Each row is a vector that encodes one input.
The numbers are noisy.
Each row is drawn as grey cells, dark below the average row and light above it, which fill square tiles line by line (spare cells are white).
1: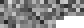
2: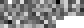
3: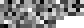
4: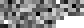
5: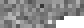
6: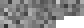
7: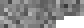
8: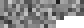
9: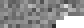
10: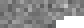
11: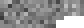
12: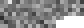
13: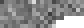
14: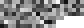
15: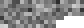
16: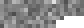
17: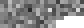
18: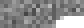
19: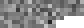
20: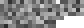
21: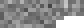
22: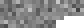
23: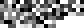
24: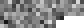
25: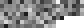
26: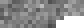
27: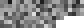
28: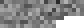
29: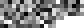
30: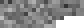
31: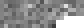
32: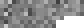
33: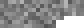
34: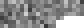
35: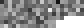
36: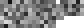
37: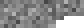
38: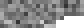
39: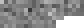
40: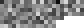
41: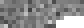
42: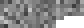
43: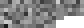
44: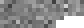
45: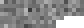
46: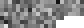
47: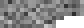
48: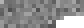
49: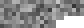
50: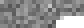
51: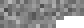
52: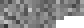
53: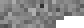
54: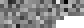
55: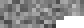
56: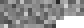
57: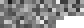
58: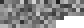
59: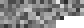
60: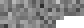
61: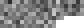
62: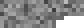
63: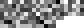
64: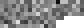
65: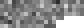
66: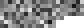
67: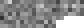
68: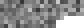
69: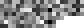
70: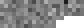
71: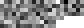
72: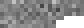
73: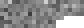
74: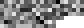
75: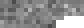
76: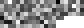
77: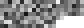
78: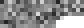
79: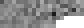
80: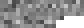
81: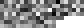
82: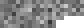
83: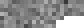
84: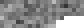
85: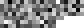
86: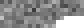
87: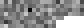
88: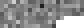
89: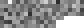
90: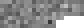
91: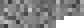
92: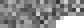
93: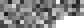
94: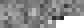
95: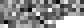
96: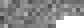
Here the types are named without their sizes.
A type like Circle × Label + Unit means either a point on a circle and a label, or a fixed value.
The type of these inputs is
Label × Label × (Line × Line + Unit).
